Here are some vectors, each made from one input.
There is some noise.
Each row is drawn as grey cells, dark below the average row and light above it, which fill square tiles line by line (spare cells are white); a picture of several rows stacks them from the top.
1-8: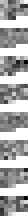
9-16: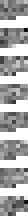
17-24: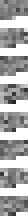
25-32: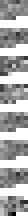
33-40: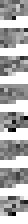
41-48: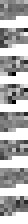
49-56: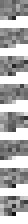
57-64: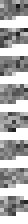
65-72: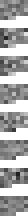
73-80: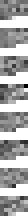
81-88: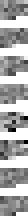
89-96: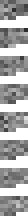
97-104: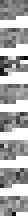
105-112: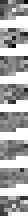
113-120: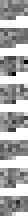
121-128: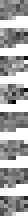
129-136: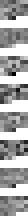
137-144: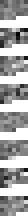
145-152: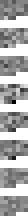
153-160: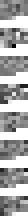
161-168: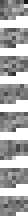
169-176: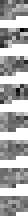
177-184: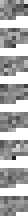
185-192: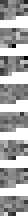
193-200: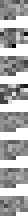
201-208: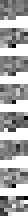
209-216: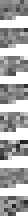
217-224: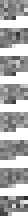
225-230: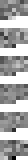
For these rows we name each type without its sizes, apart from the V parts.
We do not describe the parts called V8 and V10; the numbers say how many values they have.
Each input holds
either a fixed value, or a point on each of two lines and a value of V8, or a true/false value and a value of V10.
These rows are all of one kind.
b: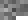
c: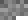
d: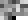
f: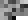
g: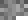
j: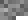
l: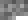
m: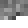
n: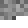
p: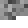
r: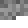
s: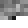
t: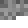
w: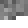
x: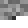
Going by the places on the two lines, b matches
c, f, r and t.
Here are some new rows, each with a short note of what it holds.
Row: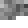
a true/false value and a value of V10
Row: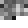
a fixed value
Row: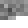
a true/false value and a value of V10
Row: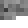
a true/false value and a value of V10
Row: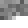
a true/false value and a value of V10
